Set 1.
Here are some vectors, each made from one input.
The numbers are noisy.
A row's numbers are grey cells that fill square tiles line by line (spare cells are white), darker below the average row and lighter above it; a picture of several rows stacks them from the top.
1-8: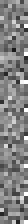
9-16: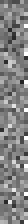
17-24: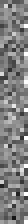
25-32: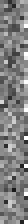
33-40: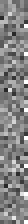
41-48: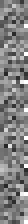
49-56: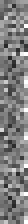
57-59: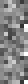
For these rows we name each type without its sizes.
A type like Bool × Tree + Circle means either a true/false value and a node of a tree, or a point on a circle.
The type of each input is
Bool × Bool × Bool × Bool + Label.
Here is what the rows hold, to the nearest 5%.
About 15% of them hold a label. The rest hold four true/false values.
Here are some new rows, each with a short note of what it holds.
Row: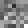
four true/false values
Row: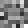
a label
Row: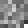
four true/false values
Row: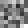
a label
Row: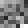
a label
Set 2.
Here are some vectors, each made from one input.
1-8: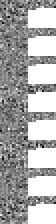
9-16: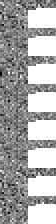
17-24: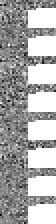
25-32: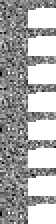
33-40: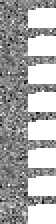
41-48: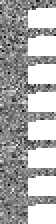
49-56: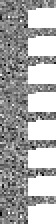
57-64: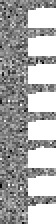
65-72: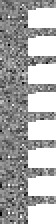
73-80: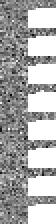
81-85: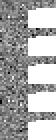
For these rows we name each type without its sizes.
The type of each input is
Circle + Line.
